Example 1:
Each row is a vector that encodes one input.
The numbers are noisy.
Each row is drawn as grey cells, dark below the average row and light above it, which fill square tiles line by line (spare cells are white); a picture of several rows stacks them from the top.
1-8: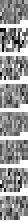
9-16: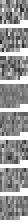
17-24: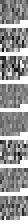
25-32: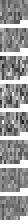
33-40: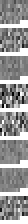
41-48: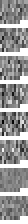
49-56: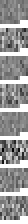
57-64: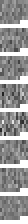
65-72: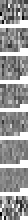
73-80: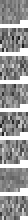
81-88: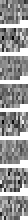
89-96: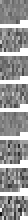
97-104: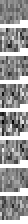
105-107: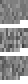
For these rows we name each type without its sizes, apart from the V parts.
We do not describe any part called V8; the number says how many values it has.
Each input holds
a true/false value, together with either a point on a line, or a value of V8.
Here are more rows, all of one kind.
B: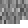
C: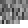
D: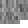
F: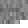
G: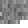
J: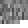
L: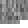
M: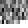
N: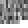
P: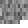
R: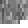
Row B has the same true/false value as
C and J.
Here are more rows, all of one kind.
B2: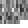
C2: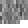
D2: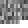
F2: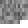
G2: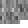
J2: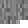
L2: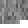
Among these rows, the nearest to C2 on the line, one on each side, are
J2 and L2.
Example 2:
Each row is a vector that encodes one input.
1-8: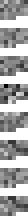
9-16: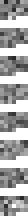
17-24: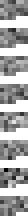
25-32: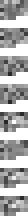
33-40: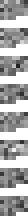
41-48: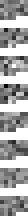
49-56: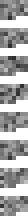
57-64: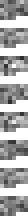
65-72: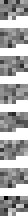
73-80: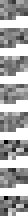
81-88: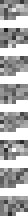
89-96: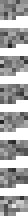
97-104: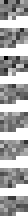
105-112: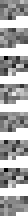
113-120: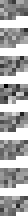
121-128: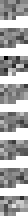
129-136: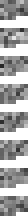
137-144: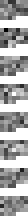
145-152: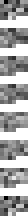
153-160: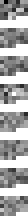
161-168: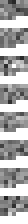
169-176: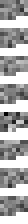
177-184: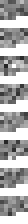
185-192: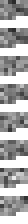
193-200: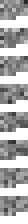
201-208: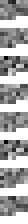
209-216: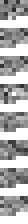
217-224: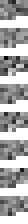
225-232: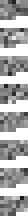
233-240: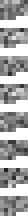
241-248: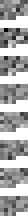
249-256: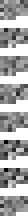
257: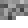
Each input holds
either a point on each of two 4-point lines, or a point on a 6-point line, or a point on an 11-point line.
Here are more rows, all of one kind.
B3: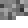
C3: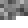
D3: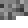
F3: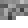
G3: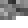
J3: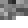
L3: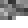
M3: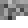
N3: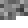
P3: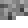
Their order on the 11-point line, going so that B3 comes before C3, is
M3, F3, P3, B3, D3, N3, C3, J3, G3, L3.
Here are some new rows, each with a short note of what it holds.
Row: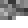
a point on an 11-point line
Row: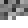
a point on a 6-point line
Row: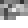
a point on a 6-point line
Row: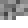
a point on a 6-point line
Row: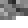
a point on an 11-point line
